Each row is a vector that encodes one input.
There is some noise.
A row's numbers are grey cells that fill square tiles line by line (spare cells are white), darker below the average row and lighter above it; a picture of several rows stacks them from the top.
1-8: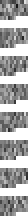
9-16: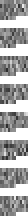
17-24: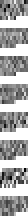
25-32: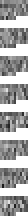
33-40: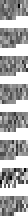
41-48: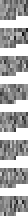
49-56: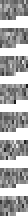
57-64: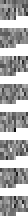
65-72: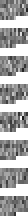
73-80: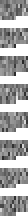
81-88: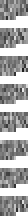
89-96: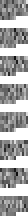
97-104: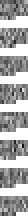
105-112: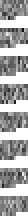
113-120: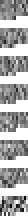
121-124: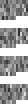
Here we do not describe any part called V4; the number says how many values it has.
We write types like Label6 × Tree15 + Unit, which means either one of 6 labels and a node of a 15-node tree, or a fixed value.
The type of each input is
List2(Bool × V4).
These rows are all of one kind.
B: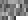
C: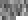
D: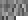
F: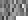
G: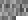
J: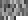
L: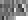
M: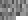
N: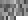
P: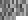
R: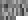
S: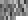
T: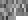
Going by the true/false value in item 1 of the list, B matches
C and G.
